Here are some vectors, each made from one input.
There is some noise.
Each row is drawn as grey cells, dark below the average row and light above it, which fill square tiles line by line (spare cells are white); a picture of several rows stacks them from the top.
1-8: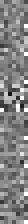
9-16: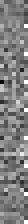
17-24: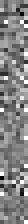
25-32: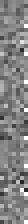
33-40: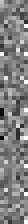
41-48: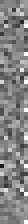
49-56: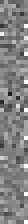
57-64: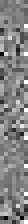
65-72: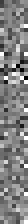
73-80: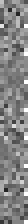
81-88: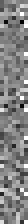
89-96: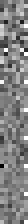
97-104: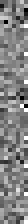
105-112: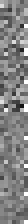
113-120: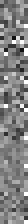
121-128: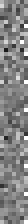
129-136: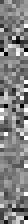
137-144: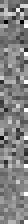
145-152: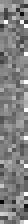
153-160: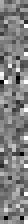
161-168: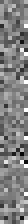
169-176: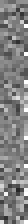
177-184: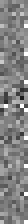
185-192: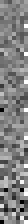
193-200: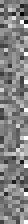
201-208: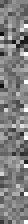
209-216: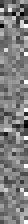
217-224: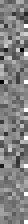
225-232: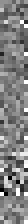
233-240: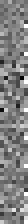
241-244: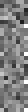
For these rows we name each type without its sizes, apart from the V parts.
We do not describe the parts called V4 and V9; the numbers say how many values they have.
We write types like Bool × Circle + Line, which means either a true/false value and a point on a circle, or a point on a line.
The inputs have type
(Line × (Line + V4) + V9) × Tree.
